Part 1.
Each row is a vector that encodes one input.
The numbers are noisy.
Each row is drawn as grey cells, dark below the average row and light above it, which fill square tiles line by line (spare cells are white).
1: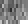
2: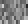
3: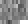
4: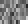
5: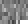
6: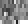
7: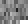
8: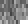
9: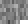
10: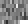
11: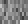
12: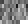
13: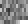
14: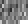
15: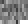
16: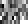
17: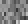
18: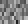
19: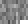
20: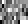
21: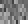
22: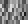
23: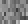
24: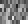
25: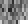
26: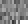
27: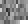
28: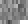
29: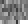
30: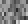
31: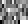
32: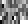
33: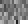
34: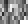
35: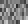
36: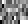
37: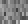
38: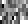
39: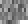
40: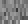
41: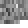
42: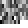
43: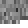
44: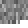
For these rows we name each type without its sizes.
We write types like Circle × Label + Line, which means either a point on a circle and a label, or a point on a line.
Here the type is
List(Line).
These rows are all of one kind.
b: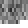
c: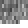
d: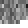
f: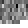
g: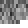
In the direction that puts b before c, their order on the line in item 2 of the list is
b, g, c, f, d.
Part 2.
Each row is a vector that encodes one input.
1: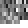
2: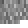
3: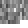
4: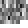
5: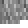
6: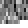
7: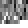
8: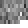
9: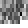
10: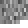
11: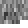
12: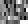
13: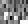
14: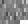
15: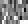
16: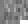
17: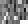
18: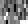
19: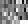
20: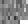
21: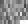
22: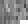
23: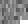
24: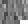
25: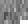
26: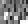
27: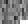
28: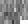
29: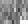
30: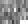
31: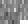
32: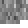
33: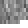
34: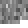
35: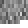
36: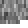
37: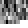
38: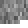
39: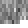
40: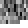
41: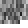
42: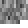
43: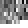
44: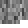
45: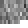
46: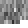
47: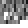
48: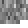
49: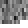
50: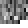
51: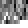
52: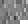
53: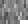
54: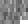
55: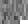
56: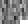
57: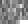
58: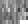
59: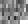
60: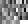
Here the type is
Line4 + Line6.
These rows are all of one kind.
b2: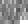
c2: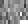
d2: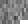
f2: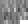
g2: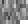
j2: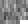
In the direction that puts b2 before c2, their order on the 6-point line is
b2, f2, j2, d2, g2, c2.
